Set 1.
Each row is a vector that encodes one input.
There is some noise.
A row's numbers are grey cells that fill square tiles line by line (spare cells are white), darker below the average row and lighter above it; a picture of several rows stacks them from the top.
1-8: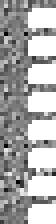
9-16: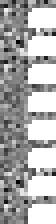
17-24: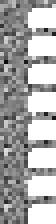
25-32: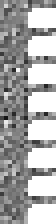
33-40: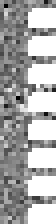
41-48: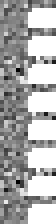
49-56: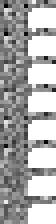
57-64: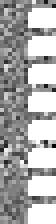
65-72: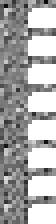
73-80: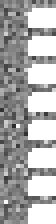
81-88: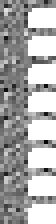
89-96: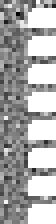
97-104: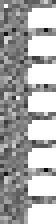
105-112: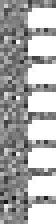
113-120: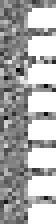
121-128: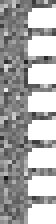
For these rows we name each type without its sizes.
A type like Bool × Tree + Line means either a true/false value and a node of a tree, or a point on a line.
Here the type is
Bool × (Tree + Unit).
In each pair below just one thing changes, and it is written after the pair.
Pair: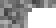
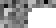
the true/false value
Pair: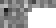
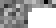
the true/false value
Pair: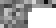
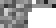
the node of the tree
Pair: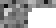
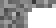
the true/false value
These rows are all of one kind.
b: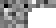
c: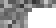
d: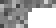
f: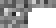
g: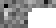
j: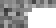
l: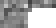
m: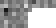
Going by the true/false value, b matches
f and g.
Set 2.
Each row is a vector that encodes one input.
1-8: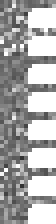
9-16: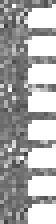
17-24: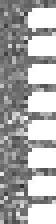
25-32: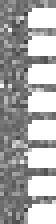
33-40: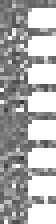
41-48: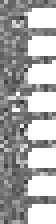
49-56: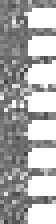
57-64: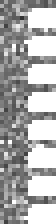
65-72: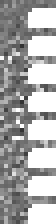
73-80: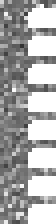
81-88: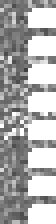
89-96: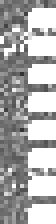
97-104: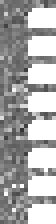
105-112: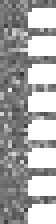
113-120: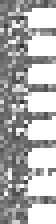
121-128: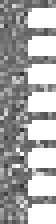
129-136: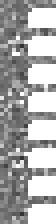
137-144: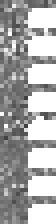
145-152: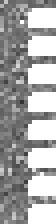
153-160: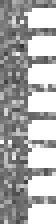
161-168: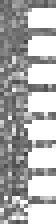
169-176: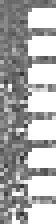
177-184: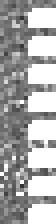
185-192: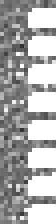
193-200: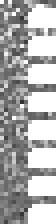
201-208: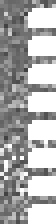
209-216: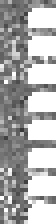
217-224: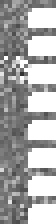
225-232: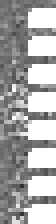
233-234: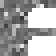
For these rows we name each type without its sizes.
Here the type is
Bool × Bool × Bool × Bool + Line.
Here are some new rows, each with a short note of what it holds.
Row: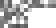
four true/false values
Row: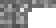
a point on a line
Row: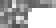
four true/false values
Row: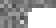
a point on a line
